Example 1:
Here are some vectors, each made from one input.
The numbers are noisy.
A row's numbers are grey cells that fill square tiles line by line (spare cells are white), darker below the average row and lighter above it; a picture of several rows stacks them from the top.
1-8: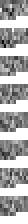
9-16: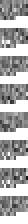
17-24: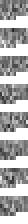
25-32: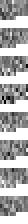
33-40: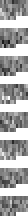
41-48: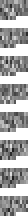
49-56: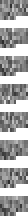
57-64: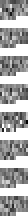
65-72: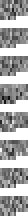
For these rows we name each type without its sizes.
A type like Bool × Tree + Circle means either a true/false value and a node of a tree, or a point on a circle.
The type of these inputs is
Bool × Circle.
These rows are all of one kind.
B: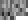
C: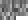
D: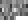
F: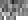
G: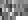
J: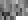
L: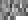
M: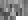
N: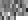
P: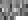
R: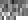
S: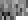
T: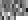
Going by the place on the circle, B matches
F and R.
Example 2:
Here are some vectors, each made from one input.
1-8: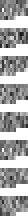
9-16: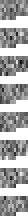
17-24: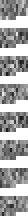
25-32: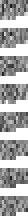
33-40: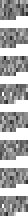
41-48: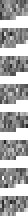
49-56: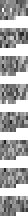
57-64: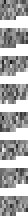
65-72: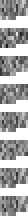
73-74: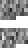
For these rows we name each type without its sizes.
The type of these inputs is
Bool × Tree.
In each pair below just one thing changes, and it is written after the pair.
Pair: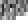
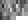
the node of the tree
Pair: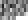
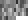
the node of the tree
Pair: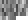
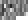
the true/false value
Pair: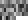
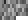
the node of the tree
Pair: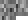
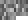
the true/false value
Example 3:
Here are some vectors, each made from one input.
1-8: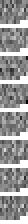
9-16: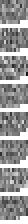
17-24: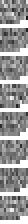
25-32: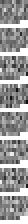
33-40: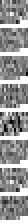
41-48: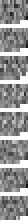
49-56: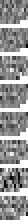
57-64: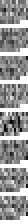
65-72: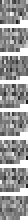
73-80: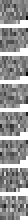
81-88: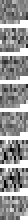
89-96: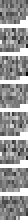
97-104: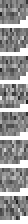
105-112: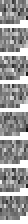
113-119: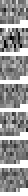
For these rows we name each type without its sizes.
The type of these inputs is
List(Line).
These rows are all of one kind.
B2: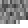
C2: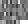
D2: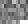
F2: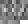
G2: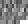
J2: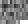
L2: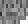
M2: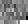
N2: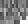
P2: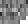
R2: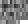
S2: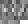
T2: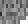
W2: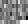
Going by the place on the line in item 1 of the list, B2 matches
J2, M2 and R2.
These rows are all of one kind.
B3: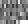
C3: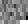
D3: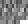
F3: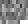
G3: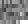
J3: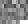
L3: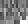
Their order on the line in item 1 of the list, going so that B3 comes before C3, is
B3, C3, G3, J3, F3, L3, D3.
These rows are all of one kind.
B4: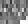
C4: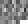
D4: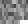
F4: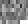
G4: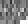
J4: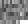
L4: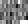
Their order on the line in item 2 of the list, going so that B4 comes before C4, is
L4, B4, G4, J4, D4, F4, C4.
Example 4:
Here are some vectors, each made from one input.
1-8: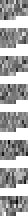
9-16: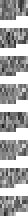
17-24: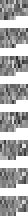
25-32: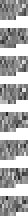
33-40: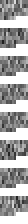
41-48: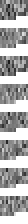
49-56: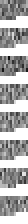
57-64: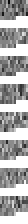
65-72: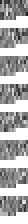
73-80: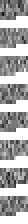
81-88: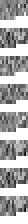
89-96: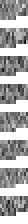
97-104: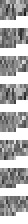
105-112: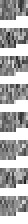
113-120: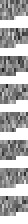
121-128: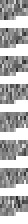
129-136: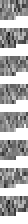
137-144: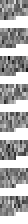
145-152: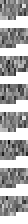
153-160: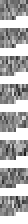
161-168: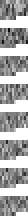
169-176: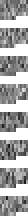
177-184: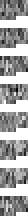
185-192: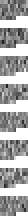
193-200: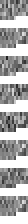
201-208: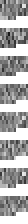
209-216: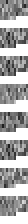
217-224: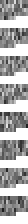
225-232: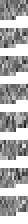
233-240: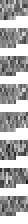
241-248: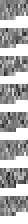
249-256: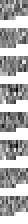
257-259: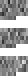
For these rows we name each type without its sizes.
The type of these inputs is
Circle + Tree + Unit.
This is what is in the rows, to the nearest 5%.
About 45% of them hold a point on a circle. A few of them hold a fixed value. The rest hold a node of a tree.
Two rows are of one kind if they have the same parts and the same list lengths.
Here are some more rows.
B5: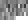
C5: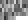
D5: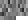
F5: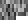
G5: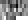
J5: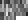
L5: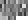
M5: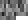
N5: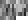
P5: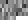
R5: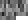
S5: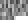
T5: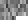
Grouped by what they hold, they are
B5, C5, P5, S5, T5
D5, F5, J5, L5, M5, N5, R5
G5

